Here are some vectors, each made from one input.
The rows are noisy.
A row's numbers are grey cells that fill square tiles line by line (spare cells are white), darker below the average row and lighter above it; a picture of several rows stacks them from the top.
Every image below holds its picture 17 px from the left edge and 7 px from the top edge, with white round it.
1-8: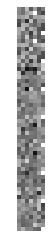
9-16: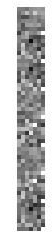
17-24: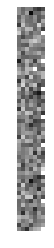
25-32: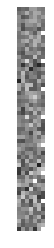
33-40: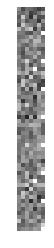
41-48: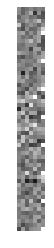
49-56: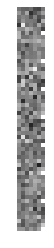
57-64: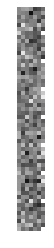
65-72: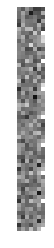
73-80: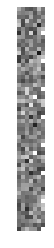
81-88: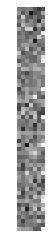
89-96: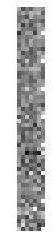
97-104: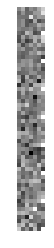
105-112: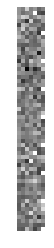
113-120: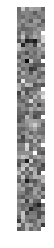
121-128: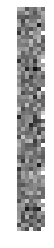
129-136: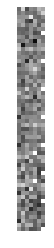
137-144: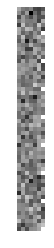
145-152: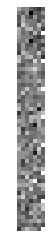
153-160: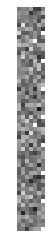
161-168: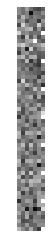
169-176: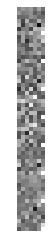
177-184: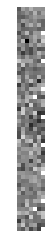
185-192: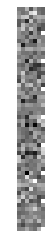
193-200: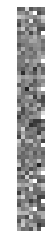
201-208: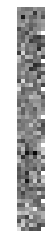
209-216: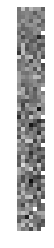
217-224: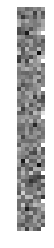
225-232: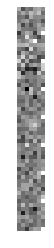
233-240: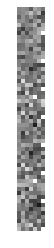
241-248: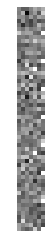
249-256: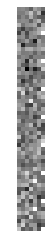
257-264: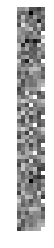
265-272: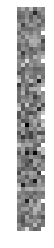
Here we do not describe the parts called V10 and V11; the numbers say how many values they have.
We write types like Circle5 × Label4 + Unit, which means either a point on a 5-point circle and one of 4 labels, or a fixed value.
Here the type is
Bool × V10 × V10 + (Line5 + V11) × Line6.
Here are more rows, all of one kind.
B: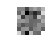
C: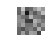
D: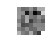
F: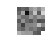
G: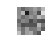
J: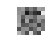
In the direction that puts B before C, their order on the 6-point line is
B, J, D, C, G, F.
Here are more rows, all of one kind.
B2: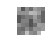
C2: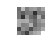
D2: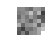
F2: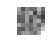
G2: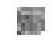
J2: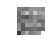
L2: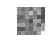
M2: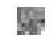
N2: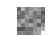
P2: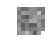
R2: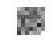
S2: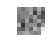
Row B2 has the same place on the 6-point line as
G2, M2 and P2.
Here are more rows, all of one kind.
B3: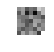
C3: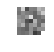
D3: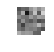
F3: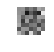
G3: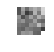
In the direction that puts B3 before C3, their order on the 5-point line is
F3, D3, G3, B3, C3.
